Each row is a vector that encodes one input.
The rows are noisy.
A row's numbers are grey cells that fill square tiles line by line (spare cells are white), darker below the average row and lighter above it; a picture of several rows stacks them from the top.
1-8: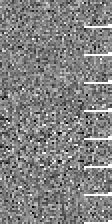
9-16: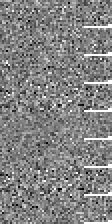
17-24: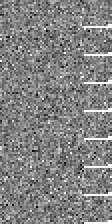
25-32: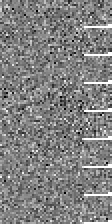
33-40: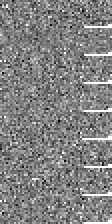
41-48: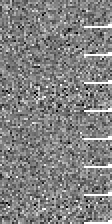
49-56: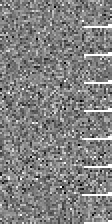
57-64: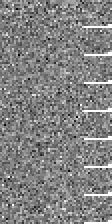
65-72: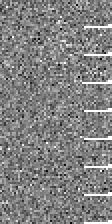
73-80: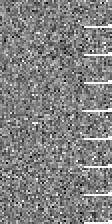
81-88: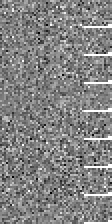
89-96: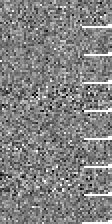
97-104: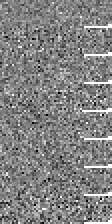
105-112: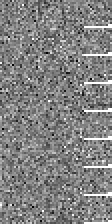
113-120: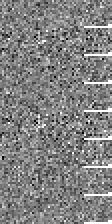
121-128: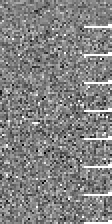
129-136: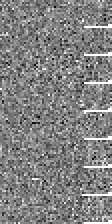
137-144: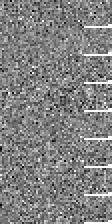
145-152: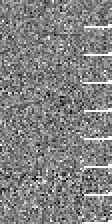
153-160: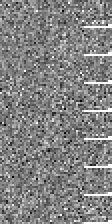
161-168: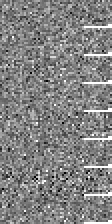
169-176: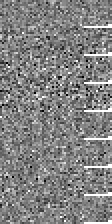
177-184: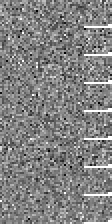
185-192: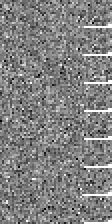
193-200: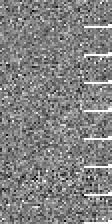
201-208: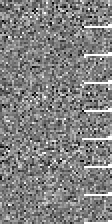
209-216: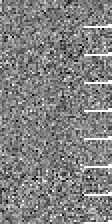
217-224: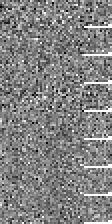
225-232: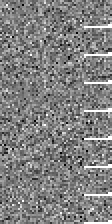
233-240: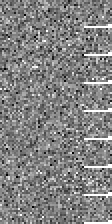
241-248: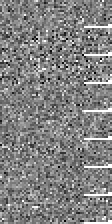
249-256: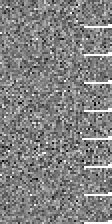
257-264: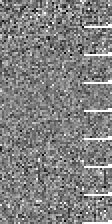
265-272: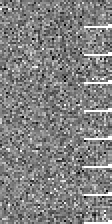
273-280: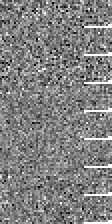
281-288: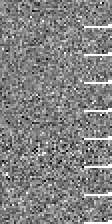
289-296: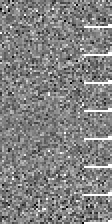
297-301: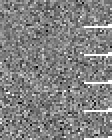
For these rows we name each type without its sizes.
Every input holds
a node of each of two trees, together with a list of items, each either a label, or a point on a line.
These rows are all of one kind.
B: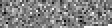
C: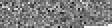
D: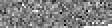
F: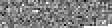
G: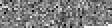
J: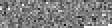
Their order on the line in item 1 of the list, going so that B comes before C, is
B, D, C, G, J, F.
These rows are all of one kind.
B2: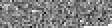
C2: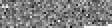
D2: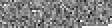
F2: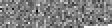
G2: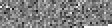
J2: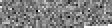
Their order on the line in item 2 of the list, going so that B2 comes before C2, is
B2, G2, F2, J2, D2, C2.
